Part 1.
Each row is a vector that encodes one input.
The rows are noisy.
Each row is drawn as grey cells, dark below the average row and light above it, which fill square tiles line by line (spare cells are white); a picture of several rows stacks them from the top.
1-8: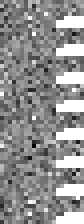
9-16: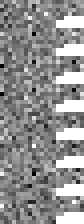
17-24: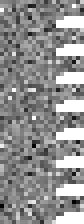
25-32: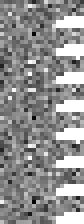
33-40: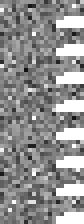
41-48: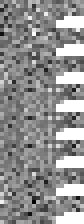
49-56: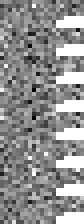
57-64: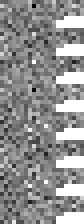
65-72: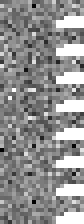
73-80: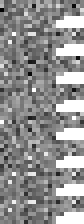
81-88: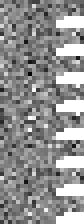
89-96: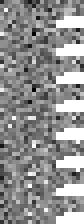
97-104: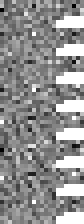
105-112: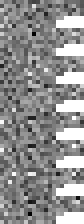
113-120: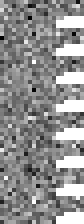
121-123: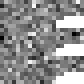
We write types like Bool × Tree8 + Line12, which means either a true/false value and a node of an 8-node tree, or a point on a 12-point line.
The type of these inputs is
Bool × Bool × Bool × Bool + Unit.
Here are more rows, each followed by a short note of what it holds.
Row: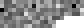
four true/false values
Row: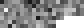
a fixed value
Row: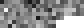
a fixed value
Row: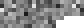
four true/false values
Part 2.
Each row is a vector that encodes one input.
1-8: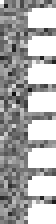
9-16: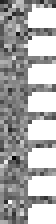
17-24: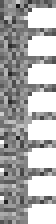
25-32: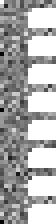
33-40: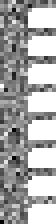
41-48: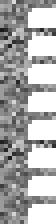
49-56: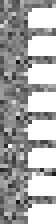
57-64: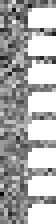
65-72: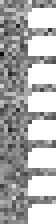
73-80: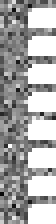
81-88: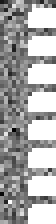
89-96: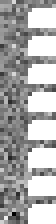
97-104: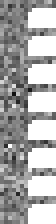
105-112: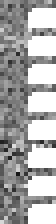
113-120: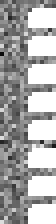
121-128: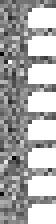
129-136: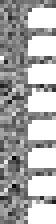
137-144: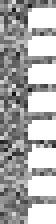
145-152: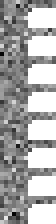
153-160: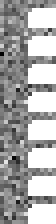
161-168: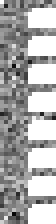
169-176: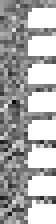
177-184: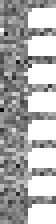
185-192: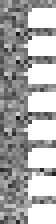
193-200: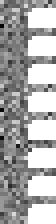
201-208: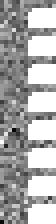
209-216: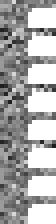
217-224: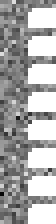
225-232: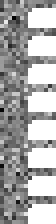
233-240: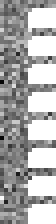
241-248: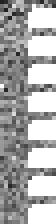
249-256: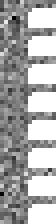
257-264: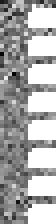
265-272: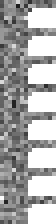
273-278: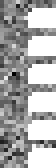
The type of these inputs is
Tree17.
